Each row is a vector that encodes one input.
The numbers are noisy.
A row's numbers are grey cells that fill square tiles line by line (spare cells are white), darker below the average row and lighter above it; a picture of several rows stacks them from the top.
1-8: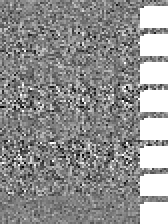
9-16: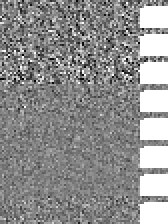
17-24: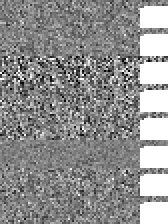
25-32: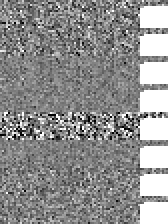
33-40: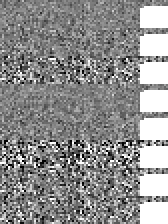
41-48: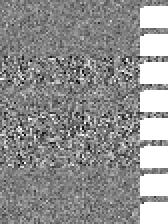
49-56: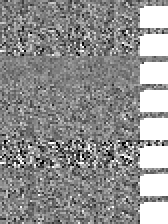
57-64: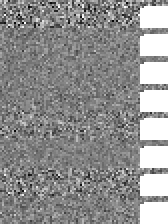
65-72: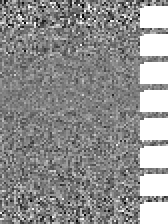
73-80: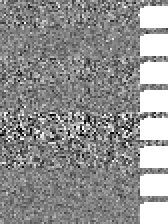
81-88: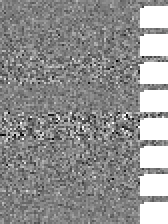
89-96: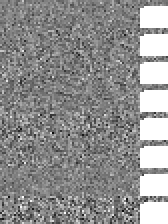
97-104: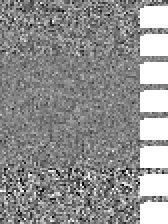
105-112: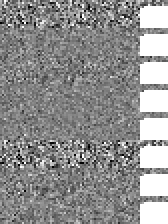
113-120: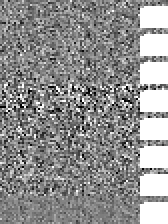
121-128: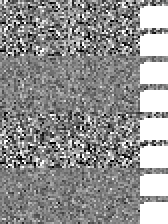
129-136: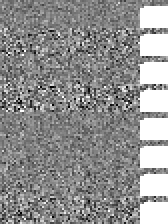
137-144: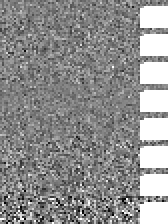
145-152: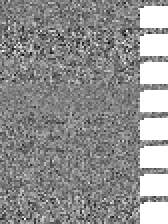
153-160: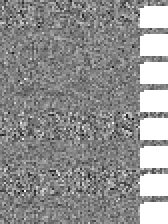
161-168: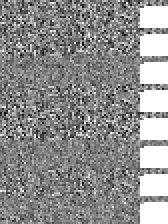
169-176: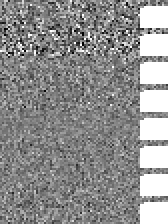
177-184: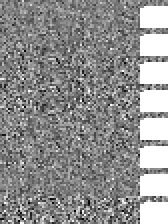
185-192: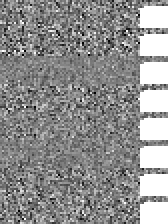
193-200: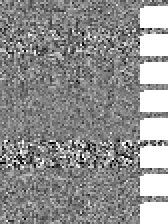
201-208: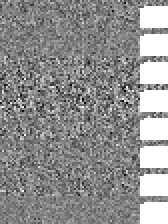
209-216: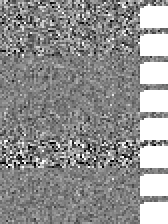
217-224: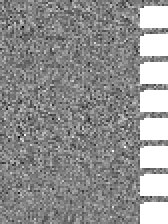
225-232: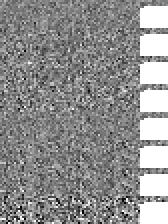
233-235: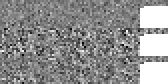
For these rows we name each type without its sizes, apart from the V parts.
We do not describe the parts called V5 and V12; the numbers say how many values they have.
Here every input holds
a true/false value and a value of V5, together with either a point on a line, or a value of V12.
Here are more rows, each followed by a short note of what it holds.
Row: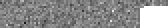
a point on a line, a true/false value and a value of V5
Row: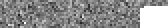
a true/false value, a value of V5 and a value of V12
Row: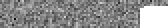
a point on a line, a true/false value and a value of V5
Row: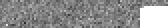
a point on a line, a true/false value and a value of V5
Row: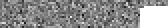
a true/false value, a value of V5 and a value of V12
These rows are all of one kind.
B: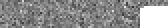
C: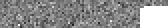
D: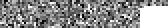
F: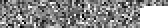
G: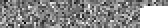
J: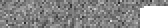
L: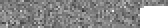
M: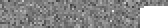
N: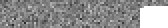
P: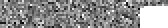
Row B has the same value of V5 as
G, L and N.
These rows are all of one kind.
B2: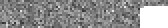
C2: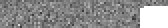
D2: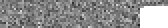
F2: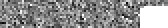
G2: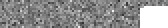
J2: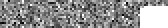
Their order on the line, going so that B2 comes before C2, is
J2, B2, G2, C2, D2, F2.
